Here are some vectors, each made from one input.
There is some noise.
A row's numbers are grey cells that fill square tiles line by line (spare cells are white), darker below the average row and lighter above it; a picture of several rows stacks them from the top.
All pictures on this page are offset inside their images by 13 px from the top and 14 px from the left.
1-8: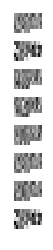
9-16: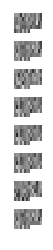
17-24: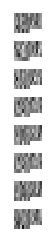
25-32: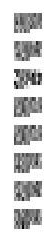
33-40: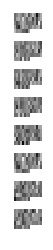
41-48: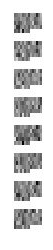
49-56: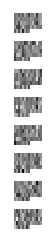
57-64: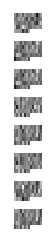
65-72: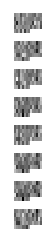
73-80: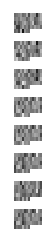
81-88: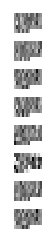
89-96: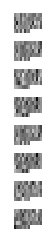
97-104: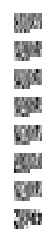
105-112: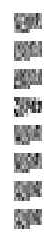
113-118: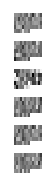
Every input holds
a list of up to two points on a 7-point line.
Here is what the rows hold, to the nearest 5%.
All of them are lists of up to two points on a 7-point line: about 5% are empty, 50% hold one and 45% two.
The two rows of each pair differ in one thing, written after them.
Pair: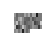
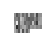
the place on the 7-point line in item 1 of the list
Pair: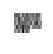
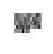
the place on the 7-point line in item 1 of the list
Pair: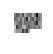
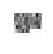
the place on the 7-point line in item 1 of the list
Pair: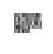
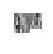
the place on the 7-point line in item 1 of the list
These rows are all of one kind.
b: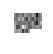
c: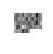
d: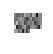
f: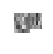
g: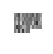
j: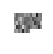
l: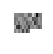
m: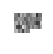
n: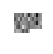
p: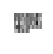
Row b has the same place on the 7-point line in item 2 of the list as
c and j.
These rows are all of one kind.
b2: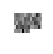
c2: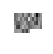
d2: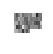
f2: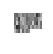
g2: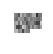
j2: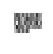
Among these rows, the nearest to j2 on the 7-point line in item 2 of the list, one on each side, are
b2 and d2.
